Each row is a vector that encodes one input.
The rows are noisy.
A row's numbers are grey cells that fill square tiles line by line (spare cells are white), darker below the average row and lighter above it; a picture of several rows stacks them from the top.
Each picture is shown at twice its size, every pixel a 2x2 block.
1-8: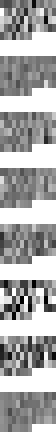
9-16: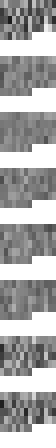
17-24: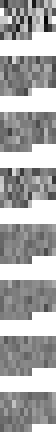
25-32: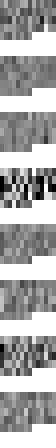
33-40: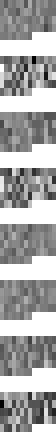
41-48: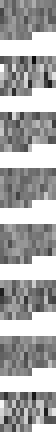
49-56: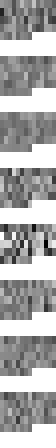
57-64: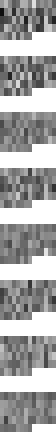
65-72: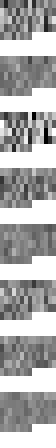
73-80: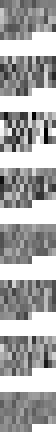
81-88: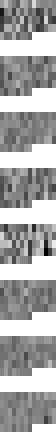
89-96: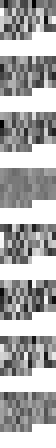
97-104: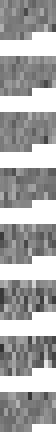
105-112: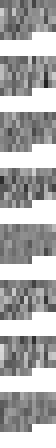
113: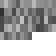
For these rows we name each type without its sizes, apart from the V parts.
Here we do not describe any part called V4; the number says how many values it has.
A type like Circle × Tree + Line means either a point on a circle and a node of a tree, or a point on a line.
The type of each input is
List(Line × V4).
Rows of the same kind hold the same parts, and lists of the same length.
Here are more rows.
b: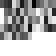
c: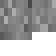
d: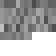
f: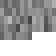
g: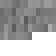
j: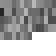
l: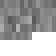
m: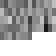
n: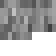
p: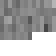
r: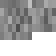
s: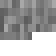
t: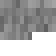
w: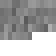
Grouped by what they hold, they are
b
c, d, l, n
f, g, j, m, p, r, s, t, w

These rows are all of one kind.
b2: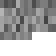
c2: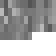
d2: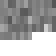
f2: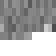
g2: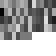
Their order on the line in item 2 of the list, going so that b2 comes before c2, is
f2, g2, d2, b2, c2.
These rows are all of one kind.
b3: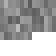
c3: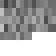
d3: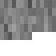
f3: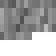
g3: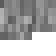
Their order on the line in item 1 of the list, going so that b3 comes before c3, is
g3, b3, d3, c3, f3.
